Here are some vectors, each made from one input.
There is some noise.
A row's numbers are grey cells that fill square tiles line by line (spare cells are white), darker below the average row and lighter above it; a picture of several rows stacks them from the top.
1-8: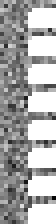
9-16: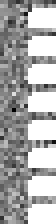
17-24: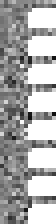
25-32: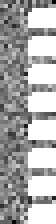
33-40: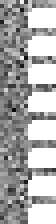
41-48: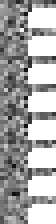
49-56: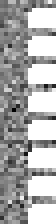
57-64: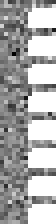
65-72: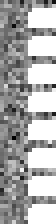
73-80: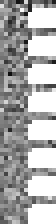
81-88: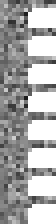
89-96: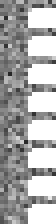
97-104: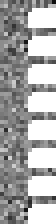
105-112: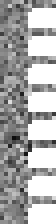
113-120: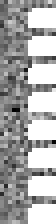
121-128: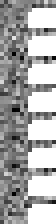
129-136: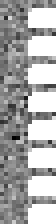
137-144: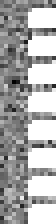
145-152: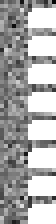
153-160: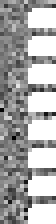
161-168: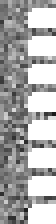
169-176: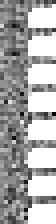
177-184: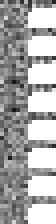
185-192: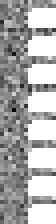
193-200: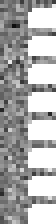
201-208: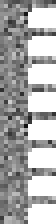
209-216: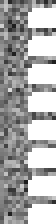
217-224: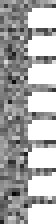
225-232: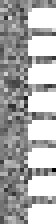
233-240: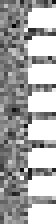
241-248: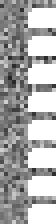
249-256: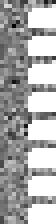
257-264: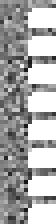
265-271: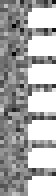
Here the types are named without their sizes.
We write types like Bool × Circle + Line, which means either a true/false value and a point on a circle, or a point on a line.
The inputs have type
Circle + Label.
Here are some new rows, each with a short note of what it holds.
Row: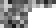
a label
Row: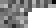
a label
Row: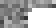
a point on a circle
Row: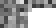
a point on a circle
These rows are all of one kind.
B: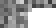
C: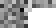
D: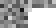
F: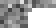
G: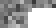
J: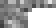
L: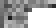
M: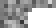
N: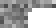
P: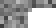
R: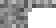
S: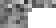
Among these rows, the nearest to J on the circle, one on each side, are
F and M.
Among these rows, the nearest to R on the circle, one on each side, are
C and N.
